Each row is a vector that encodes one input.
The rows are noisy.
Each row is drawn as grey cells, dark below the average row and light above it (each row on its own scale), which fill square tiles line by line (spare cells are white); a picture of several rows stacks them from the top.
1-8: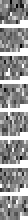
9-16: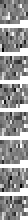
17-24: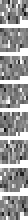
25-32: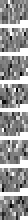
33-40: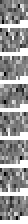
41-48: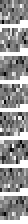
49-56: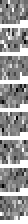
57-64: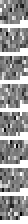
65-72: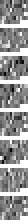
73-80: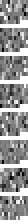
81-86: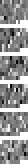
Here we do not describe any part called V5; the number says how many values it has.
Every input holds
a true/false value, together with either a fixed value, or one of 7 labels and a value of V5.
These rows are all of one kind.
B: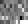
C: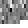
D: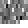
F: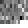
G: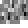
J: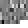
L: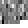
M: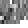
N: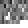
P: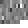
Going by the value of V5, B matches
F and N.
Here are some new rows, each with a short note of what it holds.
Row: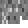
a true/false value
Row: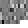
one of 7 labels, a true/false value and a value of V5
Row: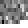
one of 7 labels, a true/false value and a value of V5
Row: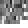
a true/false value
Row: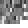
a true/false value
